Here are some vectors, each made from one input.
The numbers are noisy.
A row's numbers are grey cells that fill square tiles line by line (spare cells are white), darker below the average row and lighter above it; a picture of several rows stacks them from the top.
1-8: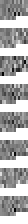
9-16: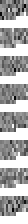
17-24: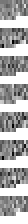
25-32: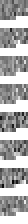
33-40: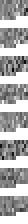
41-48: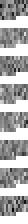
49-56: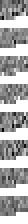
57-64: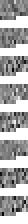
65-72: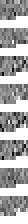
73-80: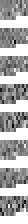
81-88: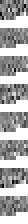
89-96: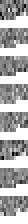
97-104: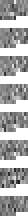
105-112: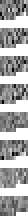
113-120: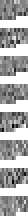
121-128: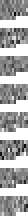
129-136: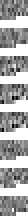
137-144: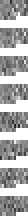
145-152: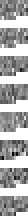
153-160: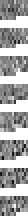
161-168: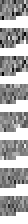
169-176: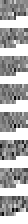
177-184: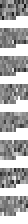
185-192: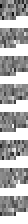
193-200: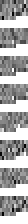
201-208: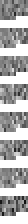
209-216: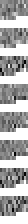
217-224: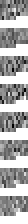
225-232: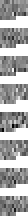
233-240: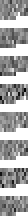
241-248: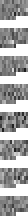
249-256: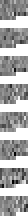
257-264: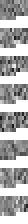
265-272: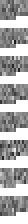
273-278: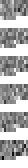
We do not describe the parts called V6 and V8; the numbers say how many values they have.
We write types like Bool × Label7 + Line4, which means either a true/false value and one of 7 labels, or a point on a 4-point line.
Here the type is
(Label5 + Line9) × V8 + V6.
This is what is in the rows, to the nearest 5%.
About 30% of them hold a value of V6. The rest hold a value of V8, together with either one of 5 labels, or a point on a 9-point line.
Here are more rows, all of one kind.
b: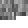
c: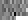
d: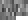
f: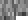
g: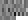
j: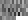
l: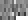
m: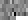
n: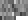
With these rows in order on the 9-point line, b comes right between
f and m.
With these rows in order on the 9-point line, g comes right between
c and j.
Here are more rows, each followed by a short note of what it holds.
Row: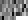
a value of V6
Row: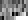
a value of V6
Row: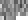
one of 5 labels and a value of V8
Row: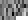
a value of V6
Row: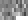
one of 5 labels and a value of V8
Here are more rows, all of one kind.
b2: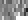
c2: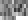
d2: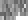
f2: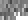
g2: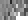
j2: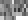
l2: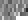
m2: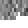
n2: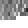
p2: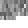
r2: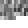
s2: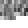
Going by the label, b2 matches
g2, l2, m2 and n2.
